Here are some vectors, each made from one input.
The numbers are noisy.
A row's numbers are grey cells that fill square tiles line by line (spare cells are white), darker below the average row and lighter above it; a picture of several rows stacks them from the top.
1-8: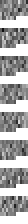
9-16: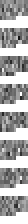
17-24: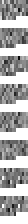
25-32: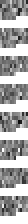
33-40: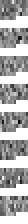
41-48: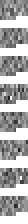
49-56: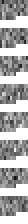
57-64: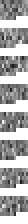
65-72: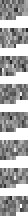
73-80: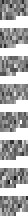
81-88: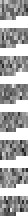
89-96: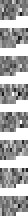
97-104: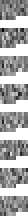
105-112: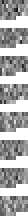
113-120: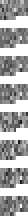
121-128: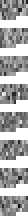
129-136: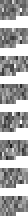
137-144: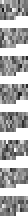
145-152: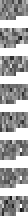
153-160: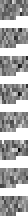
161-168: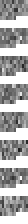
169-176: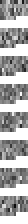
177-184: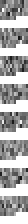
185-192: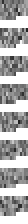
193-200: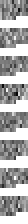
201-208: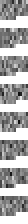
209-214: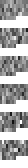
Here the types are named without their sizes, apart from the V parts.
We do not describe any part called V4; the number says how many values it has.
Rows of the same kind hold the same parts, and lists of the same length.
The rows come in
3 kinds.
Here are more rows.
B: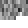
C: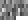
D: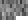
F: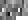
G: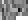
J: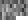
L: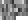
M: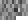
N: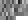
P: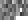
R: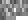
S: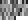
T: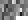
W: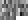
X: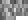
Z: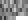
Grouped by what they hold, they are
B, G, L, Z
C, D, F, J, M, N, P, T, W
R, S, X

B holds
a node of a tree and a true/false value.
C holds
a point on a circle, a point on a line and a value of V4.
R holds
a true/false value.
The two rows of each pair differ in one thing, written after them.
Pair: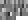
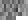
the value of V4
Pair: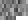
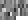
the value of V4
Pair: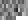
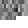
the place on the circle
